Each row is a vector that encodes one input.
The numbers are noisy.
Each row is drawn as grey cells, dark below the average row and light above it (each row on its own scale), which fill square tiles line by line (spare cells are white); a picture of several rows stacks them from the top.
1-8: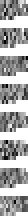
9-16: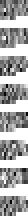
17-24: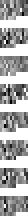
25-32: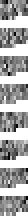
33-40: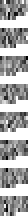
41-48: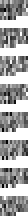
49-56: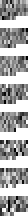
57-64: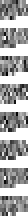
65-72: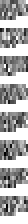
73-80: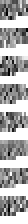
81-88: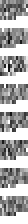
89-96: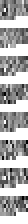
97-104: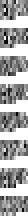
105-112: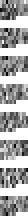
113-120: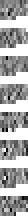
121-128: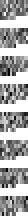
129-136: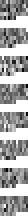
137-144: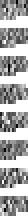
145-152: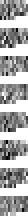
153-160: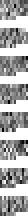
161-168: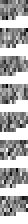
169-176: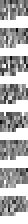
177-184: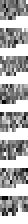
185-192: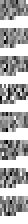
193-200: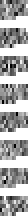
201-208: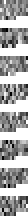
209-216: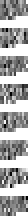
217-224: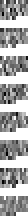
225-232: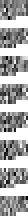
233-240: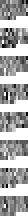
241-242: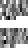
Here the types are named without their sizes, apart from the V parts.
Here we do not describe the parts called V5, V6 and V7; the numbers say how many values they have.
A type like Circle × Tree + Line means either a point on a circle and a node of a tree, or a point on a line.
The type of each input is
Bool × (Label + Tree × V5) × V6 × V7.
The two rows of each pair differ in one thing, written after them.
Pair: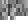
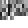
the node of the tree
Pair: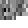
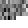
the value of V7
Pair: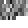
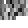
the node of the tree
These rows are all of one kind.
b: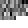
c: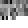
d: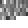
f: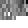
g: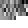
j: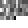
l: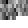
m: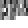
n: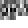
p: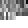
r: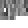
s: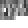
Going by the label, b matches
c, j, m and n.
